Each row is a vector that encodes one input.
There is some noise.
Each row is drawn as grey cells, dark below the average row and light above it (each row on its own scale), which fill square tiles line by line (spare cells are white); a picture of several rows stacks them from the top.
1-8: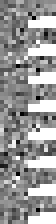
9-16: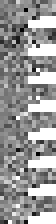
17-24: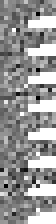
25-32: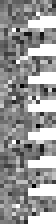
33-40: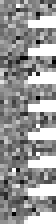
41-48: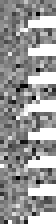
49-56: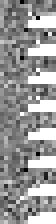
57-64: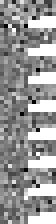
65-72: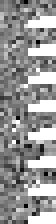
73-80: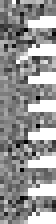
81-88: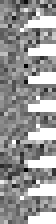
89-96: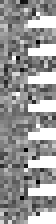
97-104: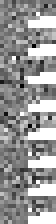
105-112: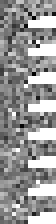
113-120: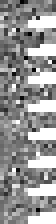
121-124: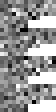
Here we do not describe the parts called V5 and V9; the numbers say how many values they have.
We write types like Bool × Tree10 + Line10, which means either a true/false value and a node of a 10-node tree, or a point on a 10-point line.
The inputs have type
(Bool × Bool × Bool + V5) × V9 + Line4.
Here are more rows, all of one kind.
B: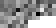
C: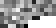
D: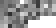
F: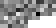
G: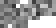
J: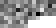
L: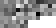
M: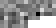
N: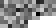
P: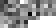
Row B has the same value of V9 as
D and M.
